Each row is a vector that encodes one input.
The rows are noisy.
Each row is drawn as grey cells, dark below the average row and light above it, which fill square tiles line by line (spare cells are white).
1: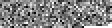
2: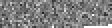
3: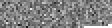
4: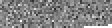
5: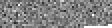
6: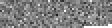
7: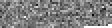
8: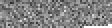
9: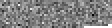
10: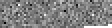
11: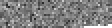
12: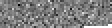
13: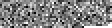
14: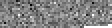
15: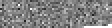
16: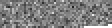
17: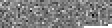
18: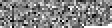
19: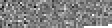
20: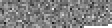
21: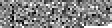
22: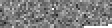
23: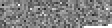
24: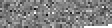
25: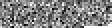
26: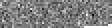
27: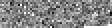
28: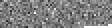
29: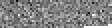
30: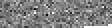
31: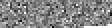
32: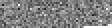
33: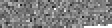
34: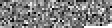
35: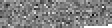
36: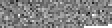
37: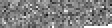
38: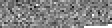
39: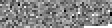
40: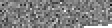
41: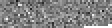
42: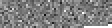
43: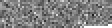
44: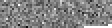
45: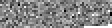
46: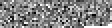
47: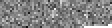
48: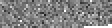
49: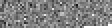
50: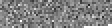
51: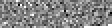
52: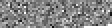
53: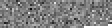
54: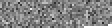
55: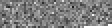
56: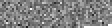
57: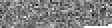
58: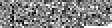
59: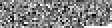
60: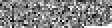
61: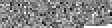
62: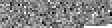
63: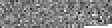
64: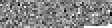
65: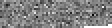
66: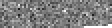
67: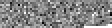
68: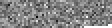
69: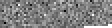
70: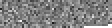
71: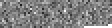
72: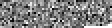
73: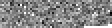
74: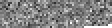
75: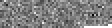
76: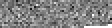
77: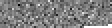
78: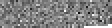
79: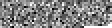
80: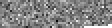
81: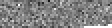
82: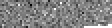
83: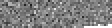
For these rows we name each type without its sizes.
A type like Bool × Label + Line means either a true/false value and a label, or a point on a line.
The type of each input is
(Bool × Bool × Bool × Bool + Unit) × Line + Circle.
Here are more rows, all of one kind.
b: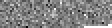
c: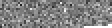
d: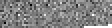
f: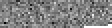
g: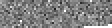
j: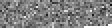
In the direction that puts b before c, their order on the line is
j, b, c, d, f, g.
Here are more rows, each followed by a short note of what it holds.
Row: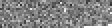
a point on a line and four true/false values
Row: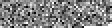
a point on a circle
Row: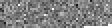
a point on a line and four true/false values
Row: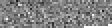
a point on a line and four true/false values
